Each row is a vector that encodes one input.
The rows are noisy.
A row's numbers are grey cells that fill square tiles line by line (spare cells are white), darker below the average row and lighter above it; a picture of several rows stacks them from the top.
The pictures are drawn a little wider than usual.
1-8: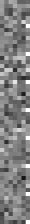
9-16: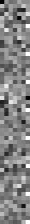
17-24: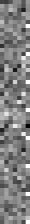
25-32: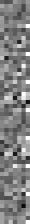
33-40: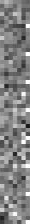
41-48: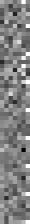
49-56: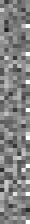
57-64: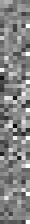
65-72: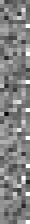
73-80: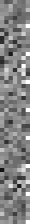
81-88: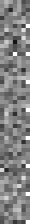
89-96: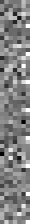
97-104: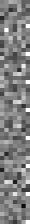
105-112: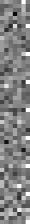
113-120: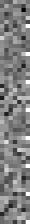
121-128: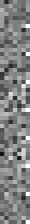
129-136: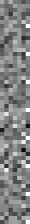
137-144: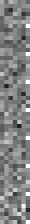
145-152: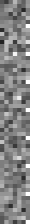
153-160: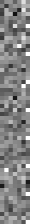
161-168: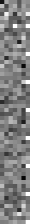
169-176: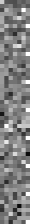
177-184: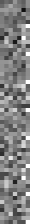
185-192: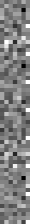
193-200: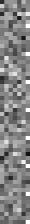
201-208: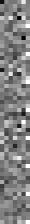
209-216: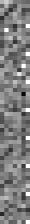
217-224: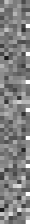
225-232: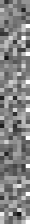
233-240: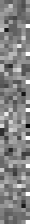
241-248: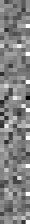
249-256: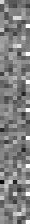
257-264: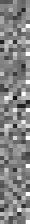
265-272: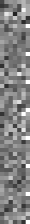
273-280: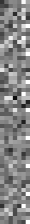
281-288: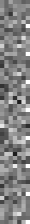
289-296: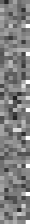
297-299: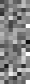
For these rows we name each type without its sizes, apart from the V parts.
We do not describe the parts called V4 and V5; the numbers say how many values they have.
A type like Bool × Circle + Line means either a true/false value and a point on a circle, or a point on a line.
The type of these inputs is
Bool × Bool × Bool × V4 × V4 + List(Line) × V5.
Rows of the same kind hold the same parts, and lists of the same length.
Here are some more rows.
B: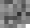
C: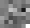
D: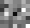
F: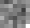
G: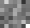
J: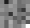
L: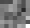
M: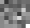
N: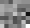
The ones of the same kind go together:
B, G, L, M
C, F
D
J
N

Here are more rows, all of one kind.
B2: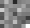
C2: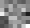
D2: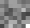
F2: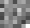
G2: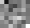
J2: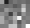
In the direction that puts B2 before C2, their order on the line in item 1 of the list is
F2, B2, C2, G2, D2, J2.
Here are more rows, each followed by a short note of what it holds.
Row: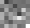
a value of V5, together with a list of two items
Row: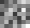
three true/false values and two values of V4
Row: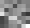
a value of V5, together with a list of one item
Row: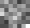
a value of V5, together with a list of one item
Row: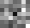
three true/false values and two values of V4
